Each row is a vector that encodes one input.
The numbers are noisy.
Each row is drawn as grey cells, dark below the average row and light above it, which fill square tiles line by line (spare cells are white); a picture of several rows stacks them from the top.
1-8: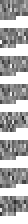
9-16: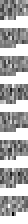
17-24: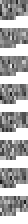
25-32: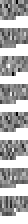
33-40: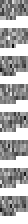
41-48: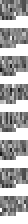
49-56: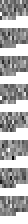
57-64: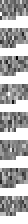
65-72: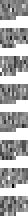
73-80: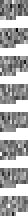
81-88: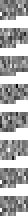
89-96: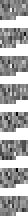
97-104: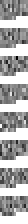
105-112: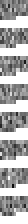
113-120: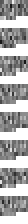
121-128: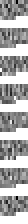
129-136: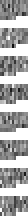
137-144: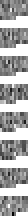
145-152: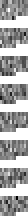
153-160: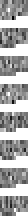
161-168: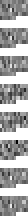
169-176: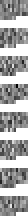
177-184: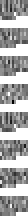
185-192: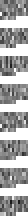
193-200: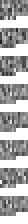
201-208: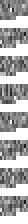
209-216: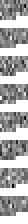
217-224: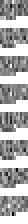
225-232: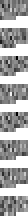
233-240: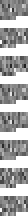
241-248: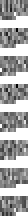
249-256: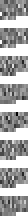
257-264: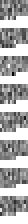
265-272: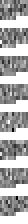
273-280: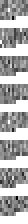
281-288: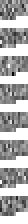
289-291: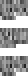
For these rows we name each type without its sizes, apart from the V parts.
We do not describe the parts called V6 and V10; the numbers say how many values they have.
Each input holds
either a point on a circle, or a node of a tree, a true/false value and a value of V6, or a value of V10.
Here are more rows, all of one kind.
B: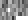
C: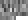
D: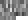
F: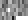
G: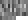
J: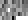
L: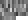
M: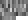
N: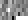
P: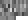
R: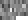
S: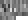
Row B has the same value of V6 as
C and F.
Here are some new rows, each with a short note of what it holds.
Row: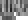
a value of V10
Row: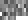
a point on a circle
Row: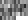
a point on a circle
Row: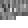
a node of a tree, a true/false value and a value of V6
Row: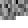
a value of V10
